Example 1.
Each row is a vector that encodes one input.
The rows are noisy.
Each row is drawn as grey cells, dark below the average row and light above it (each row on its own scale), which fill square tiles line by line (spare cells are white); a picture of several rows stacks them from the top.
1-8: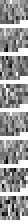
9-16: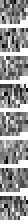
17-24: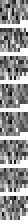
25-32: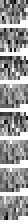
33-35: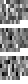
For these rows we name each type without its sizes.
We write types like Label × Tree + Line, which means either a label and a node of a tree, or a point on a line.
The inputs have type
Circle.
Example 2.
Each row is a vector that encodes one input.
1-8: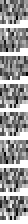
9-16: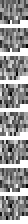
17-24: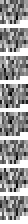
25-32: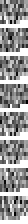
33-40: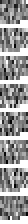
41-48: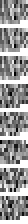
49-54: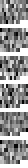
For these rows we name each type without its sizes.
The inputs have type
Line.
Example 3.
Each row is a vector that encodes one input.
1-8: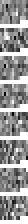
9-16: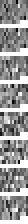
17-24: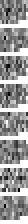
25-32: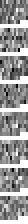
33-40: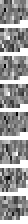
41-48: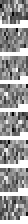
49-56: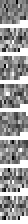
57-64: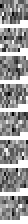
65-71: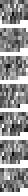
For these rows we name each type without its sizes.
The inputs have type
Label.
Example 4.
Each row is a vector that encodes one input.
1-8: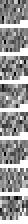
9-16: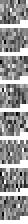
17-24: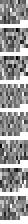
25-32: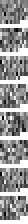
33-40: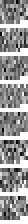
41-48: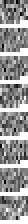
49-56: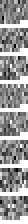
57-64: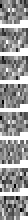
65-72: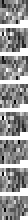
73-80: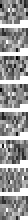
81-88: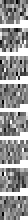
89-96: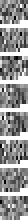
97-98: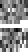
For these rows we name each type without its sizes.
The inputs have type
Label.
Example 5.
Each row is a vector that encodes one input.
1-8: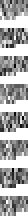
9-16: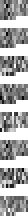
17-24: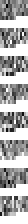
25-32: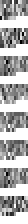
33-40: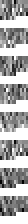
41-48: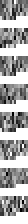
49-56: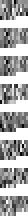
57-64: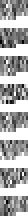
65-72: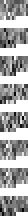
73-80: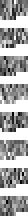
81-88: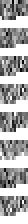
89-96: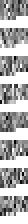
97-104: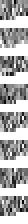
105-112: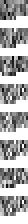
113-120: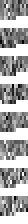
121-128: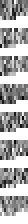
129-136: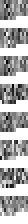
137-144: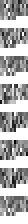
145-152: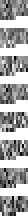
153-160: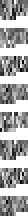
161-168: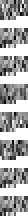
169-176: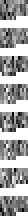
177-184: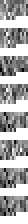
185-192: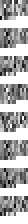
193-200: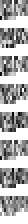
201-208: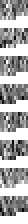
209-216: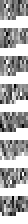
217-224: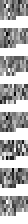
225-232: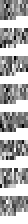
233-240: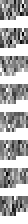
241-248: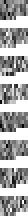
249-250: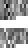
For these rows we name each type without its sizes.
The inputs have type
Bool × Bool × Bool × Bool.
